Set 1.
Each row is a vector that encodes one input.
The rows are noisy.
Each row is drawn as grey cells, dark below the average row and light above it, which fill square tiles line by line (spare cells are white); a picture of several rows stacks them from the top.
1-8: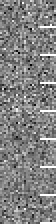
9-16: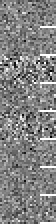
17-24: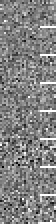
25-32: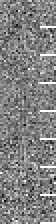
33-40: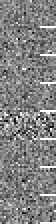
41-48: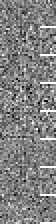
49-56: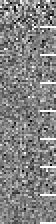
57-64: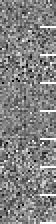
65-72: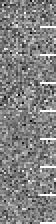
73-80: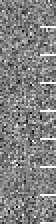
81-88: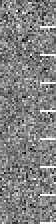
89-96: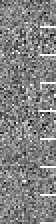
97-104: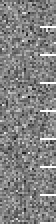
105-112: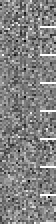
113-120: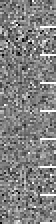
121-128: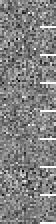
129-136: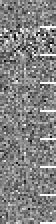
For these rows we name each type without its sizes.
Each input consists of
a list of points on a line.
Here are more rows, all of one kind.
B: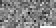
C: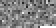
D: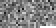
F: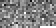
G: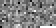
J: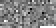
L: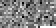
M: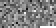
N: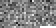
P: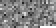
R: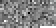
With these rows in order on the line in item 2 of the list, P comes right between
J and M.
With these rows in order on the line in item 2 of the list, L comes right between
F and R.
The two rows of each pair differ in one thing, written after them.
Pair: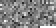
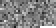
the place on the line in item 2 of the list
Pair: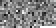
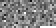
the place on the line in item 1 of the list
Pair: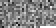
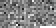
the place on the line in item 2 of the list
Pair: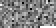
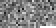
the place on the line in item 1 of the list
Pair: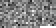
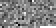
the place on the line in item 2 of the list
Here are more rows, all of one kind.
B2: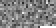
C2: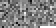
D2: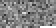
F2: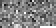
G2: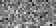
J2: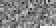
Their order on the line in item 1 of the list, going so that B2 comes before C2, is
J2, B2, D2, G2, F2, C2.
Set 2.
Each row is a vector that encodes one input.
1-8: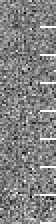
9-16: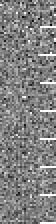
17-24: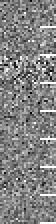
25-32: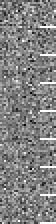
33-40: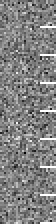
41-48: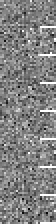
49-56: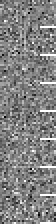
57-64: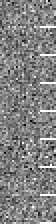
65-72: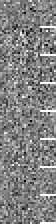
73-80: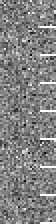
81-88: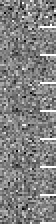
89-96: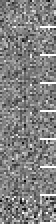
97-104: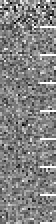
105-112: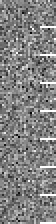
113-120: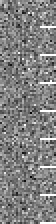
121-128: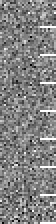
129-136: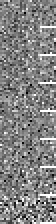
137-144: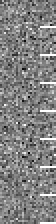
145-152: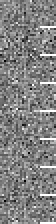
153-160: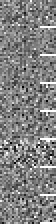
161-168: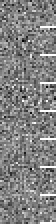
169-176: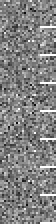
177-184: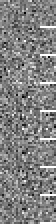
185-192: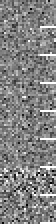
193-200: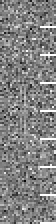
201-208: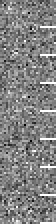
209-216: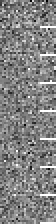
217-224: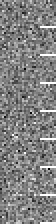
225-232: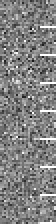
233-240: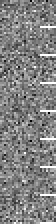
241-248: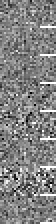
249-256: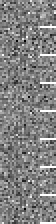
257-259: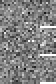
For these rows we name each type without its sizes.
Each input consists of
a list of points on a line.
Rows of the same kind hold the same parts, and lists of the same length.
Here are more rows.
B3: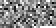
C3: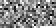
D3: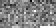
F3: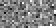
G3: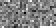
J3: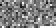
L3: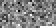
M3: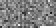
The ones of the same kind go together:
B3, C3
D3, L3
F3, G3, J3, M3

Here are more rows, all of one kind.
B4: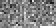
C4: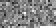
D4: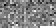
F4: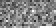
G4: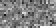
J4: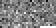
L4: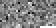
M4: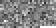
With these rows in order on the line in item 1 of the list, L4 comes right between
G4 and J4.
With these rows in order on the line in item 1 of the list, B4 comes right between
C4 and D4.
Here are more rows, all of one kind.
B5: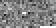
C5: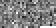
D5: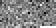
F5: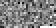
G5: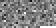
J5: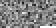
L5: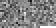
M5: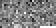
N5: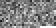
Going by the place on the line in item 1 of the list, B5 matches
D5 and J5.
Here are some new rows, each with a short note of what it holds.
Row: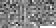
a list of two items
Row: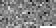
a list of two items
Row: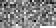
a list of two items
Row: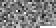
a list of two items
